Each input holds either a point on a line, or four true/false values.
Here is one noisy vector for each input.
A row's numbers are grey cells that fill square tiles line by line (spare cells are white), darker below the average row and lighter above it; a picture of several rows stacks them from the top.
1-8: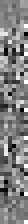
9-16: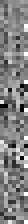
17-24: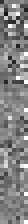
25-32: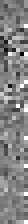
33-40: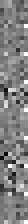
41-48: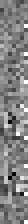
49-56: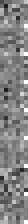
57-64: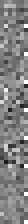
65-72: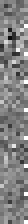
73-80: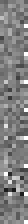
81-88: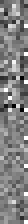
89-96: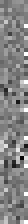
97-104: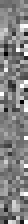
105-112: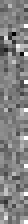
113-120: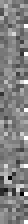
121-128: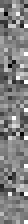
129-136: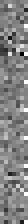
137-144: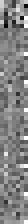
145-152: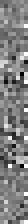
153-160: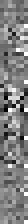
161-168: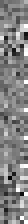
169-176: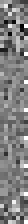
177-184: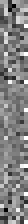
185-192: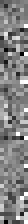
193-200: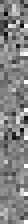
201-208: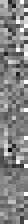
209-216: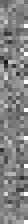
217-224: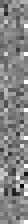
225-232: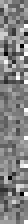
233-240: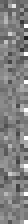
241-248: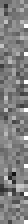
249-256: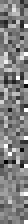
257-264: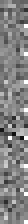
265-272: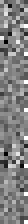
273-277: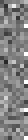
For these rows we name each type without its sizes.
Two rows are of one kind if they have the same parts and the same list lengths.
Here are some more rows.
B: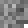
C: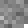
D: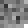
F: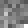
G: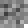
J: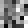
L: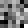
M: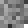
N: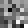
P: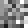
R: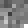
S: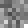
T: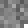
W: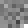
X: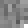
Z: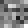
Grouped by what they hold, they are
B, C, D, F, G, M, R, S, T, W, X, Z
J, L, N, P

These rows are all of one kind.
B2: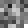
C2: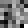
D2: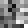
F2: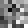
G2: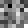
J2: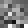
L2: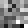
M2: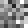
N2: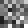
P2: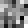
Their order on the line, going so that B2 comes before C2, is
P2, M2, L2, D2, F2, N2, J2, B2, G2, C2.
